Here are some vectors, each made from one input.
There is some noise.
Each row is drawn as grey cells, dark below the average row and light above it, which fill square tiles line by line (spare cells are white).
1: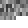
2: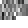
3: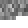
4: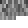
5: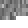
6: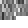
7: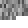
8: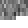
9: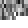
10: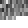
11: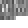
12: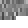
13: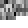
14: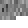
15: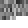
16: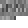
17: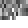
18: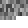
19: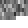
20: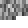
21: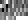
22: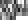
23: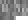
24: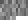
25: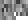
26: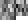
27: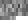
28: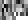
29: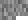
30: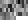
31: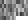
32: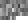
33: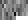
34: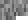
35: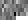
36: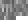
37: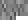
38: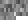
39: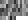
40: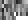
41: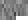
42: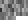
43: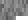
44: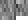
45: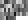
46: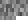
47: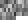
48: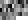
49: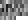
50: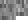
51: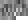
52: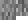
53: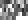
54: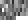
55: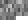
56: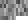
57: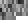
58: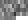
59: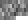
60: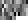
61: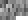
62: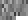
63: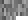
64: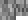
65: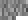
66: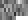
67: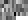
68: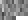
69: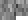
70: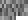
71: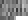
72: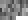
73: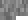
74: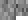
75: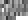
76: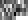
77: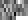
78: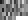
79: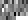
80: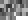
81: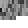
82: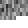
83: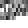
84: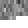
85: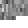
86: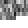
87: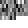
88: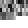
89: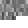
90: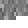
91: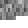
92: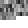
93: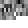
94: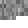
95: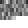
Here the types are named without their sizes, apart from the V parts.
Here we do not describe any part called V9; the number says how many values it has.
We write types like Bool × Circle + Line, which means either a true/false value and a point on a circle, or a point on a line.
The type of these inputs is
Bool × Bool × Bool × Tree + V9.
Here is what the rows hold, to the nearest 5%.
About 60% of them hold a node of a tree and three true/false values. The rest hold a value of V9.
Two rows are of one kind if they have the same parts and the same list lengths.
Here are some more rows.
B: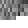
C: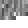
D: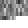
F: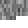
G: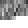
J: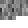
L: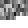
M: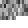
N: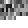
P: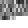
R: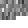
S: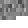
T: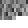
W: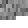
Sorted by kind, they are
B, C, G, J, L, P
D, F, M, N, R, S, T, W

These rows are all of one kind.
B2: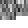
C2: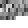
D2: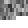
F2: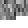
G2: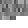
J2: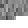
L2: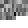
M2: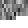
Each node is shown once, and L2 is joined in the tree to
F2 and G2.
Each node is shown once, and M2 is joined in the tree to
J2.
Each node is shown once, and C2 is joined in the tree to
D2 and G2.
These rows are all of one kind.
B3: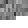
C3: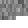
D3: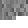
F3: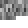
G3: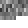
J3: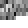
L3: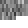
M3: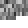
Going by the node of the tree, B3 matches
D3 and M3.
